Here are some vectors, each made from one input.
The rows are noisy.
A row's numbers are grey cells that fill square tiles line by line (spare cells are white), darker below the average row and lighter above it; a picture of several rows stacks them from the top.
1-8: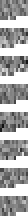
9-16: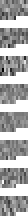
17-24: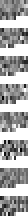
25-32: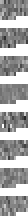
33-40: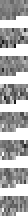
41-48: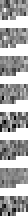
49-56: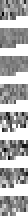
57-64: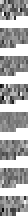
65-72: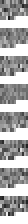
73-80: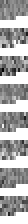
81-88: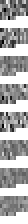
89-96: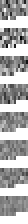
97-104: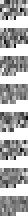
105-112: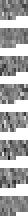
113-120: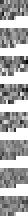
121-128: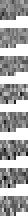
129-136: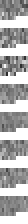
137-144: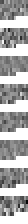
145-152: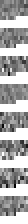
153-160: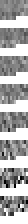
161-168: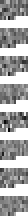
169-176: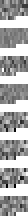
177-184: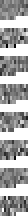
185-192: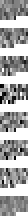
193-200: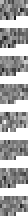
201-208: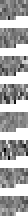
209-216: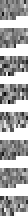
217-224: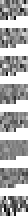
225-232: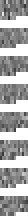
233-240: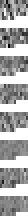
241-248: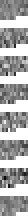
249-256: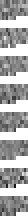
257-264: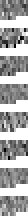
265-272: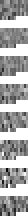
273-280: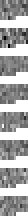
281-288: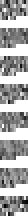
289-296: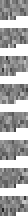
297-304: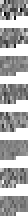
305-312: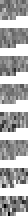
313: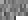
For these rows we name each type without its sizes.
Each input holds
a point on a circle, together with either a fixed value, or a node of a tree.
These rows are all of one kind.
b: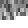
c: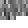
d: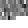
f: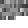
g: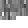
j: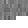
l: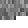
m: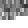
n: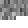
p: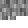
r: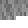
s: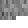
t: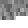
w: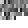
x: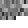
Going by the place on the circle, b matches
c, m, r and t.
